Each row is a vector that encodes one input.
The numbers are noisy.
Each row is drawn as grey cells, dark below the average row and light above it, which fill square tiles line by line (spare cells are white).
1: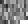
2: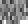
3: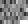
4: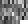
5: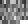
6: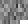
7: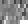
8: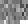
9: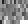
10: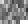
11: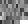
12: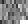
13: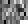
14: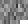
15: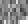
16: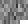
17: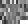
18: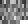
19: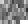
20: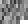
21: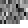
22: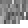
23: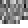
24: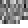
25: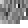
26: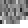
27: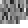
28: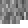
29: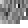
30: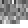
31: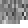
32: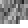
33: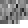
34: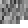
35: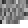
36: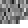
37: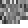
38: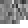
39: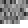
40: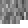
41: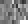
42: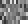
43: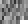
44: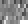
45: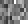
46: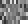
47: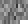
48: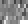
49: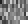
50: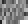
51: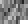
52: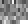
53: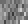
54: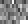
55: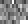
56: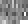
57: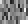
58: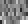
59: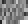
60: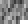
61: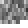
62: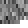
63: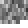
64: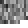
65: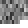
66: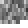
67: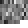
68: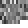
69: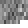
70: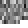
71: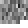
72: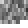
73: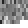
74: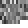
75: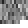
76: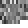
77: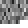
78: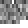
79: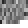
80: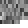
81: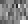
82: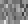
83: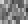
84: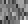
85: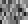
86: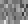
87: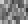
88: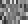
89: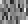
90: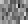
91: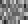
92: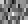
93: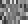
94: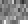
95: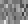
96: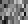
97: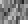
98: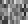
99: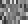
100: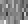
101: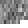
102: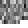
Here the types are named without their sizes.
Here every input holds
a point on a line, together with either a label, or three true/false values.
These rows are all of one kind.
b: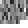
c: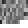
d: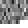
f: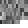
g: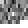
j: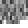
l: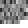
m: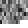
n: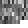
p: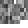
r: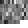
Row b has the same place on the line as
d and g.
